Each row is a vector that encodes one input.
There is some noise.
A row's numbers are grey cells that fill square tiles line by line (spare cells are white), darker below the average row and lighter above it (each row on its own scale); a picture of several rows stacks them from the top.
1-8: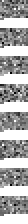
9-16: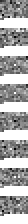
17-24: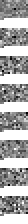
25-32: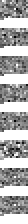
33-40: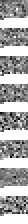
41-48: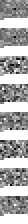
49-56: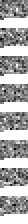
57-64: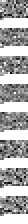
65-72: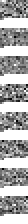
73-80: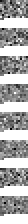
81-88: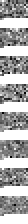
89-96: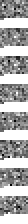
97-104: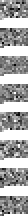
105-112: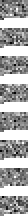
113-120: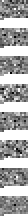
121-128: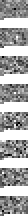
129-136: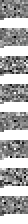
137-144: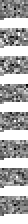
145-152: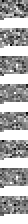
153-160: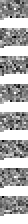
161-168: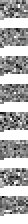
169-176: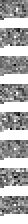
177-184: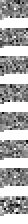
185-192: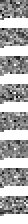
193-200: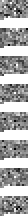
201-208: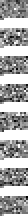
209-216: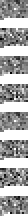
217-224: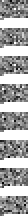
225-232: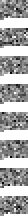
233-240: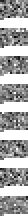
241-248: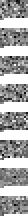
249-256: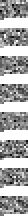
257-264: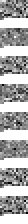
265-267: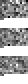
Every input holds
a true/false value, together with either a point on a 13-point line, or a point on a 15-point line.
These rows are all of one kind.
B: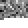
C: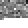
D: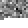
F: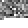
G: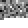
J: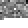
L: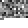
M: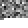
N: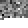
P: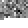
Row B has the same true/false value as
G, M and N.
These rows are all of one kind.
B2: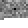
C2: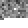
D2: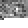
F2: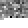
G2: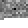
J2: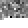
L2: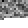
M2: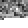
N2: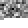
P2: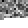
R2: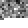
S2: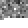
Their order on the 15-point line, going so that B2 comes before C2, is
N2, B2, G2, F2, J2, P2, L2, S2, M2, R2, C2, D2.
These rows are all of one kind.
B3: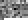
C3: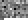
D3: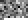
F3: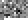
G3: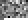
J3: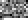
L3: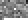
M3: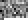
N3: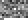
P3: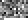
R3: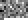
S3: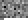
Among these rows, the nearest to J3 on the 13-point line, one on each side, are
G3 and S3.
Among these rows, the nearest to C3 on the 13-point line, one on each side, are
B3 and S3.
